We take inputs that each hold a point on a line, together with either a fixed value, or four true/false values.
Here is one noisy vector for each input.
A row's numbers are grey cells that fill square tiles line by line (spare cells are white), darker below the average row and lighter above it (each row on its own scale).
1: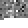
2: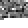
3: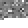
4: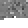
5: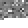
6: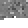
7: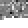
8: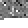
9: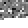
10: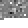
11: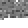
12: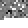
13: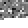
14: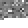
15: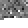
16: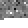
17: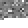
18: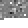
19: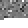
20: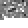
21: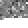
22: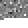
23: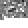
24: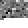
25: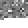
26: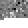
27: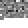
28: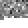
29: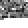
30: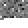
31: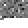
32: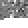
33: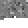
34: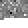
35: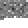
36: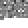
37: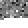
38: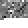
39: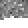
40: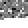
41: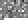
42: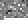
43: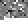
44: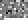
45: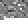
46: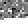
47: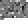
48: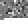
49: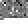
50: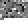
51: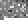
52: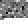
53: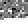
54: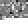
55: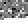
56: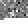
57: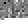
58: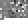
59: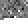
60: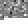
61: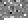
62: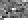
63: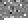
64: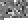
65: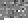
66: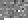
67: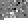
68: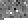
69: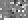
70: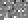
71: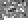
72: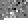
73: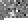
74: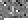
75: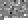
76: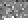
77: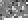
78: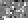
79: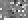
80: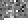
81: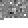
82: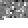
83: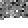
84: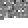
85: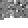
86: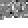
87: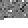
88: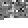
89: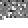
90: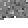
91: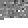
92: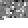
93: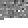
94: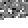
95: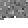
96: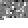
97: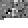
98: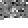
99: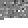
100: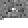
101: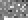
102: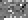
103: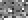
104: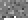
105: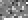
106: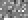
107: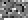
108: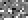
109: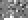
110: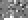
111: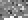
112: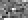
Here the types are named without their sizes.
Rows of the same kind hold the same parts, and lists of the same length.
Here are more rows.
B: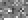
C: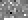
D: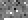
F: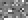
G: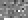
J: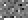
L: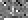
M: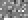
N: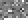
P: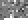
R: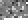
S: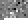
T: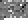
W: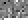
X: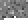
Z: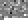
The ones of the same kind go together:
B, F, N, W
C, D, G, J, L, M, P, R, S, T, X, Z

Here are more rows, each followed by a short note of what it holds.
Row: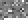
a point on a line
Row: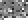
a point on a line
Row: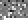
a point on a line and four true/false values
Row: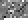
a point on a line and four true/false values
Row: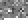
a point on a line
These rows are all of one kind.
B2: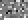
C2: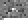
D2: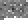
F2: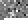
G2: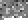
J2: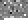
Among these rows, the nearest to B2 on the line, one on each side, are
C2 and F2.
